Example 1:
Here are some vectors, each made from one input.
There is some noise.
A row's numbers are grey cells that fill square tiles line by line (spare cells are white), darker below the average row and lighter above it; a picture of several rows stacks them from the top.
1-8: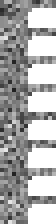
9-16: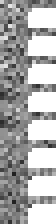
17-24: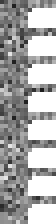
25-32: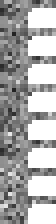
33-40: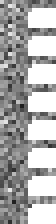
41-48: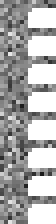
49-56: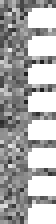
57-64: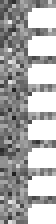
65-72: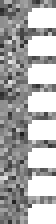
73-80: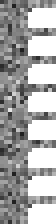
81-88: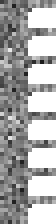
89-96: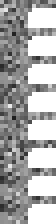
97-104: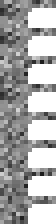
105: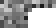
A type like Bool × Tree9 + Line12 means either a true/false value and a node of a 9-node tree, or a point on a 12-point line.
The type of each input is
Tree9.
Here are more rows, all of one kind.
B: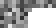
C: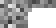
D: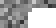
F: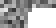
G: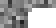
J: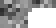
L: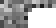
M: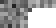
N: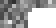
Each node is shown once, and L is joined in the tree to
M.
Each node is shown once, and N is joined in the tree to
G and J.
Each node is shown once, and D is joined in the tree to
F, G and M.
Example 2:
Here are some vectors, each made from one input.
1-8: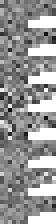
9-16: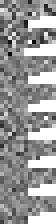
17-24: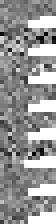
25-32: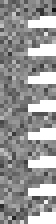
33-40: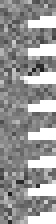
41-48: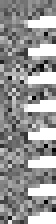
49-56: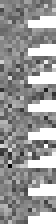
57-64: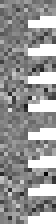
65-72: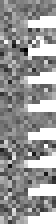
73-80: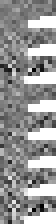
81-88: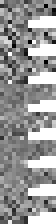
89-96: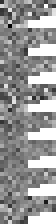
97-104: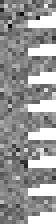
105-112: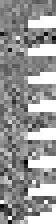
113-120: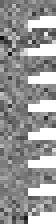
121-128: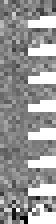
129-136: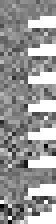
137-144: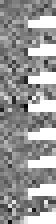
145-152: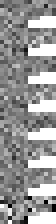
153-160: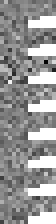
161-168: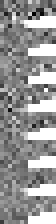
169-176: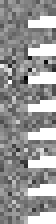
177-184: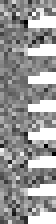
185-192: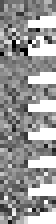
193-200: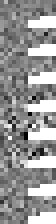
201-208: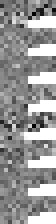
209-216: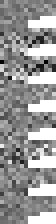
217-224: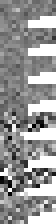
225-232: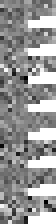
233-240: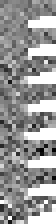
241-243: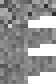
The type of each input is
Circle17 + Unit.
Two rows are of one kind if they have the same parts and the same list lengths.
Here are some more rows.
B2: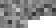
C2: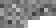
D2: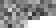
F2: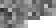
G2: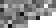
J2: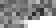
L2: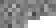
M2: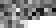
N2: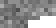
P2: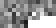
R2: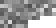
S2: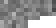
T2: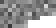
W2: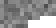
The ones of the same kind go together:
B2, C2, D2, F2, J2, L2, M2, N2, P2, R2, S2, T2, W2
G2

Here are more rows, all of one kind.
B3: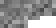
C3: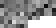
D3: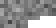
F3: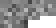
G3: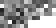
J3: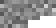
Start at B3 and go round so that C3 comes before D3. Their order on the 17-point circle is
B3, C3, F3, D3, J3, G3.
